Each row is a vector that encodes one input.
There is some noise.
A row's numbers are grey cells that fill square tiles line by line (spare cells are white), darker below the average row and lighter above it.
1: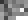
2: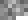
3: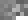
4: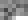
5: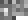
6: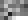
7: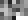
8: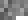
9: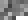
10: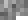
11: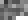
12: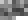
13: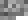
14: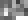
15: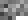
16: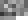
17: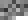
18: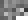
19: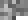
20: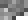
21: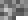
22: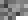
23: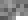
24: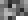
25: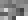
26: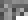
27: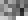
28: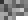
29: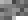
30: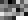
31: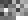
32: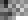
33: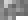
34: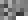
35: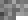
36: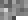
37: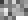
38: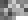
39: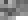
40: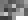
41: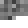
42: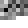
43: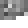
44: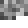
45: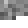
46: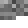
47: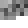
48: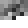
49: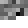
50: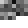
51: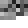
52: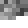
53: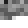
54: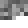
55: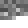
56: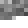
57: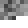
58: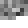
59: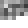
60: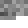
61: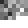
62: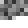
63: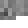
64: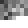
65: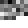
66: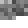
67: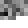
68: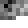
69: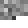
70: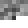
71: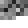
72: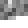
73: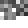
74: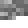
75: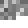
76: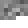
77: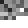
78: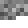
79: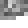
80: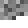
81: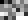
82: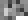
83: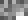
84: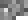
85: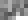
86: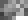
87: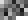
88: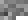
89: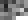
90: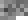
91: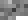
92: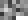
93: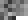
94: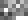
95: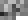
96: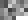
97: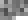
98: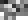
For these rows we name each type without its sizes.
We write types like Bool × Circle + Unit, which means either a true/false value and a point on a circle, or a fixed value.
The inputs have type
List(Line).
